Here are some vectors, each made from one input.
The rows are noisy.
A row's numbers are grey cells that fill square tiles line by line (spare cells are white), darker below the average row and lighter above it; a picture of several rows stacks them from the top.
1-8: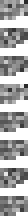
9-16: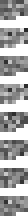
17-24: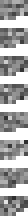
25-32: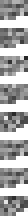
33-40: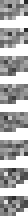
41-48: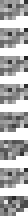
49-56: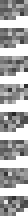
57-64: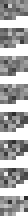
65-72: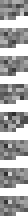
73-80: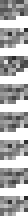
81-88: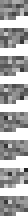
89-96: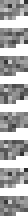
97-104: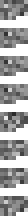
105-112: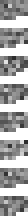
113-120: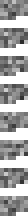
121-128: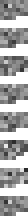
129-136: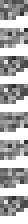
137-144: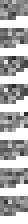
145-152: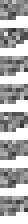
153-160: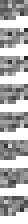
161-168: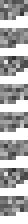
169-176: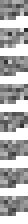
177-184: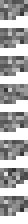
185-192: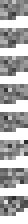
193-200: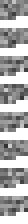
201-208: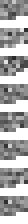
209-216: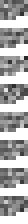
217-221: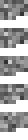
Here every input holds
a point on a 7-point line.
